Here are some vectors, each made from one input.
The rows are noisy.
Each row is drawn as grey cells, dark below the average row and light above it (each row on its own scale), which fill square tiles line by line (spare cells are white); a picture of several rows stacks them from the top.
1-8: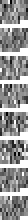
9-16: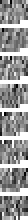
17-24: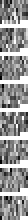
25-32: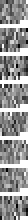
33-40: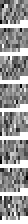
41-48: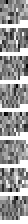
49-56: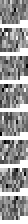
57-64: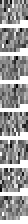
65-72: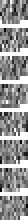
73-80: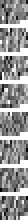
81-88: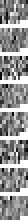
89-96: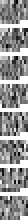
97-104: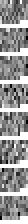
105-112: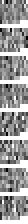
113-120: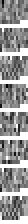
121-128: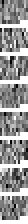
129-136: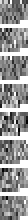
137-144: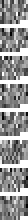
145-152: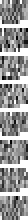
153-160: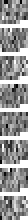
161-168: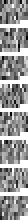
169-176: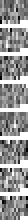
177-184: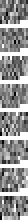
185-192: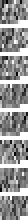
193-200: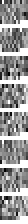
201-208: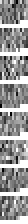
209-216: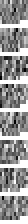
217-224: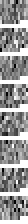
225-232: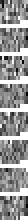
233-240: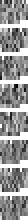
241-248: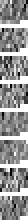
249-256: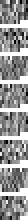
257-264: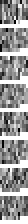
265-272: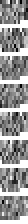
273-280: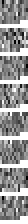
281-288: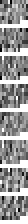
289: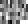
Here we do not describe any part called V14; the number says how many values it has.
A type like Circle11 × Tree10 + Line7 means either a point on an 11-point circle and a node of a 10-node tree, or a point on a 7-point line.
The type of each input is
Bool × List2(V14) + Line10.
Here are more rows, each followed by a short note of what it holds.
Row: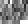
a point on a 10-point line
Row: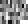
a true/false value, together with a list of one item
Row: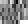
a point on a 10-point line
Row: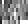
a true/false value, together with a list of two items
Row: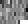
a true/false value, together with a list of one item
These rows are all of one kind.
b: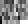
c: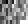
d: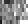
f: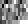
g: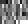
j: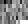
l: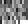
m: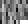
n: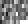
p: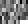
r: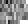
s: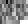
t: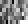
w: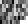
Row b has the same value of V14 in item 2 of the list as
d, j and l.
